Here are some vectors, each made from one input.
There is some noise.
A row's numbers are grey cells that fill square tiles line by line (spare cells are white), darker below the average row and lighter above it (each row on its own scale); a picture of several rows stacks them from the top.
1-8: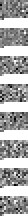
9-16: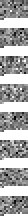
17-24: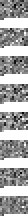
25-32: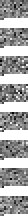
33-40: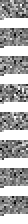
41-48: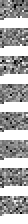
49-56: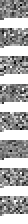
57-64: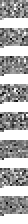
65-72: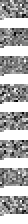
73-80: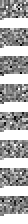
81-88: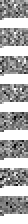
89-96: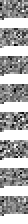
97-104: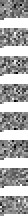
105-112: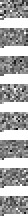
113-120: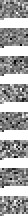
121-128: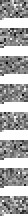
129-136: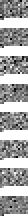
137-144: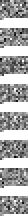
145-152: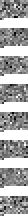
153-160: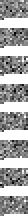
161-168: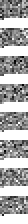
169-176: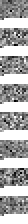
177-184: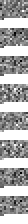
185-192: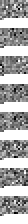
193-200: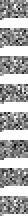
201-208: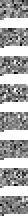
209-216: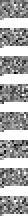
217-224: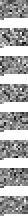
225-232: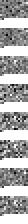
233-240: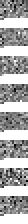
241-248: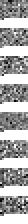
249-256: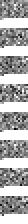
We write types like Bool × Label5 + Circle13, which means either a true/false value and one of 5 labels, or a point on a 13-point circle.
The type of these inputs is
Line8 × (Tree13 + Unit) + Line10.
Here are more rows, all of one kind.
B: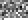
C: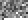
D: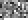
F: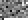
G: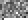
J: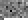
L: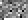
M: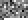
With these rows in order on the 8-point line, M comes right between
C and G.
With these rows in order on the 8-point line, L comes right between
B and G.
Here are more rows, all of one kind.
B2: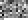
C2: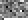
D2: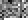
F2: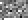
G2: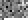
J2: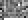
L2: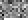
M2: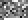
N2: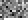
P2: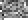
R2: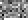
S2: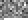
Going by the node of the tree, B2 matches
D2, L2, P2 and R2.
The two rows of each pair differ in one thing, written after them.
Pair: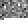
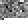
the node of the tree
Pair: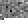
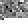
the place on the 8-point line
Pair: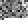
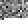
the place on the 8-point line
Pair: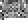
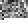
the place on the 8-point line
